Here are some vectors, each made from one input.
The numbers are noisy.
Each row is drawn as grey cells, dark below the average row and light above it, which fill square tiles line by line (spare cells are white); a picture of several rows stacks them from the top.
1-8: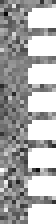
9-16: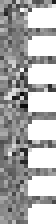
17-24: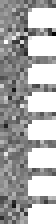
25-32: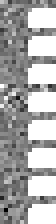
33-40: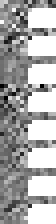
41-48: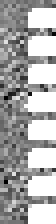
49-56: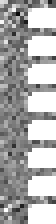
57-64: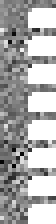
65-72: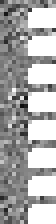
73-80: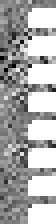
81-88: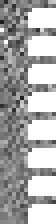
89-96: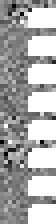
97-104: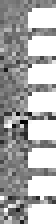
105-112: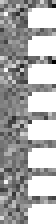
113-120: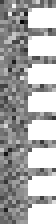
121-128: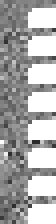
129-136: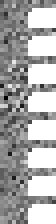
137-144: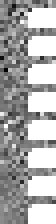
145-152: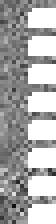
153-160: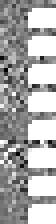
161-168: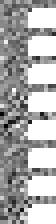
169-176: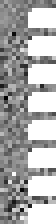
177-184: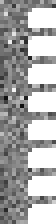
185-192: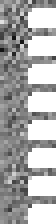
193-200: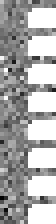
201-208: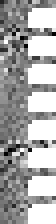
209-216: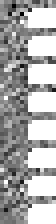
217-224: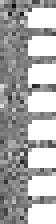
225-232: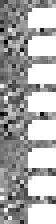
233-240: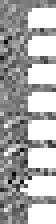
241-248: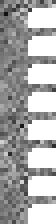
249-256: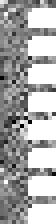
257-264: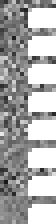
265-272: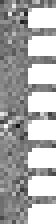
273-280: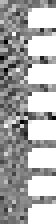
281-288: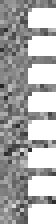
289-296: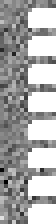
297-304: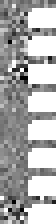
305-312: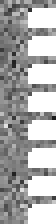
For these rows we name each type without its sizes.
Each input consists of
a true/false value, together with either a fixed value, or a node of a tree.
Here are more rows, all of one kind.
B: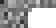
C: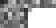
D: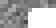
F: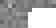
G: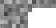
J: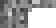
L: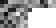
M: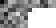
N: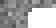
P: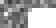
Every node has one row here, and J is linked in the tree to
B and G.
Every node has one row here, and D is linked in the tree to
C, G and M.
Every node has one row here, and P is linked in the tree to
L.
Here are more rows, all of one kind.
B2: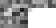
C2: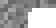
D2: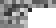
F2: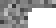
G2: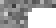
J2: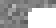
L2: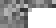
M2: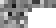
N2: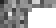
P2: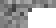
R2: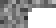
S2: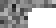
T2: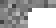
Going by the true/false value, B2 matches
C2, J2 and N2.
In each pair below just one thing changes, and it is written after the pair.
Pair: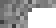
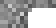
the true/false value
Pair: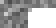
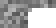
the node of the tree
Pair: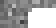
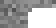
the node of the tree
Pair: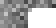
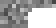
the true/false value
